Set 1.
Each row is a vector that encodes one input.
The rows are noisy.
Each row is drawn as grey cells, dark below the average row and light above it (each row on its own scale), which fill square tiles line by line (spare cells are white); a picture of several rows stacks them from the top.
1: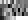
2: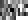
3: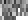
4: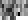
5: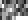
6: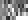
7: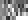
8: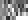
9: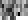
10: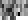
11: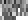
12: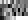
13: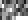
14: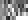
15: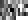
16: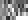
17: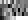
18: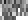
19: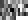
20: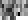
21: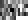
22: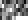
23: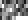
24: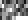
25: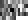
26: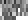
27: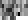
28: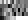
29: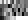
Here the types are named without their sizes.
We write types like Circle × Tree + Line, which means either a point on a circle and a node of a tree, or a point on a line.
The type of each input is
Circle.
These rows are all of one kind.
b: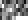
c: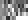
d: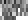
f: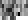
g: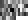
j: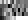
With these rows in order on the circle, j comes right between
b and g.
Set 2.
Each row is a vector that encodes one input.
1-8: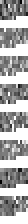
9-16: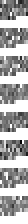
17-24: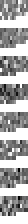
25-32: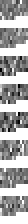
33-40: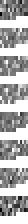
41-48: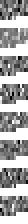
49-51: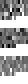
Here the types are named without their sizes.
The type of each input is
Line.
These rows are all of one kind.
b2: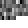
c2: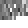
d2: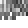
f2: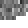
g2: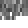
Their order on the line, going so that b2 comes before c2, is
f2, g2, b2, d2, c2.
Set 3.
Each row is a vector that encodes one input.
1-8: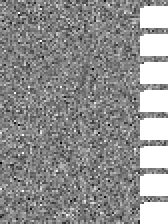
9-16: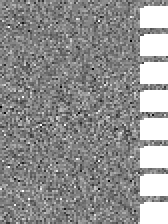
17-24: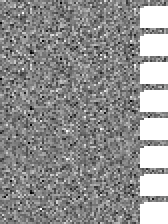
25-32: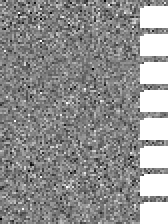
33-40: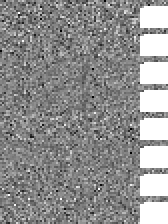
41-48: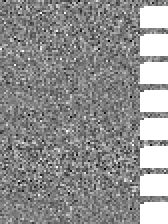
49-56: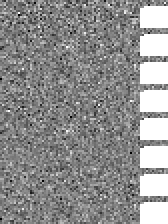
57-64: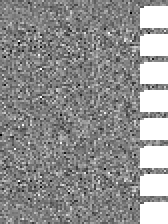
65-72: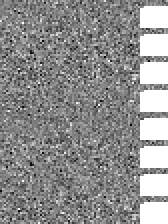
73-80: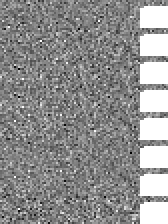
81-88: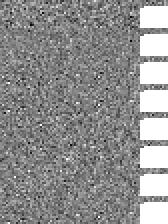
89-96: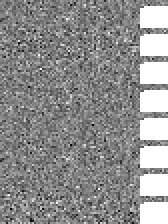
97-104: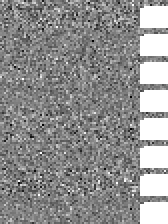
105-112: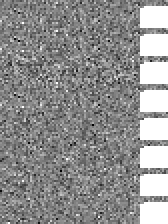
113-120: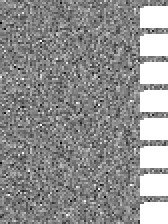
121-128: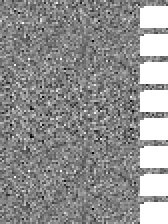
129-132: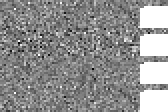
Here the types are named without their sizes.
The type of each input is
Tree + Unit.
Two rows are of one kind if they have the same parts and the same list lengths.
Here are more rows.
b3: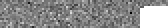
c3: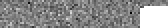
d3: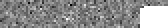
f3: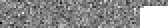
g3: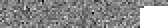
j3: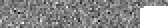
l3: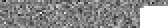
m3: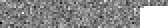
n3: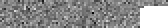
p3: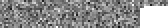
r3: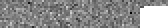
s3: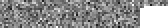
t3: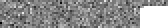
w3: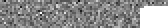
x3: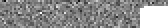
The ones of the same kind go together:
b3, c3, d3, f3, g3, j3, l3, m3, n3, r3, t3, w3, x3
p3, s3

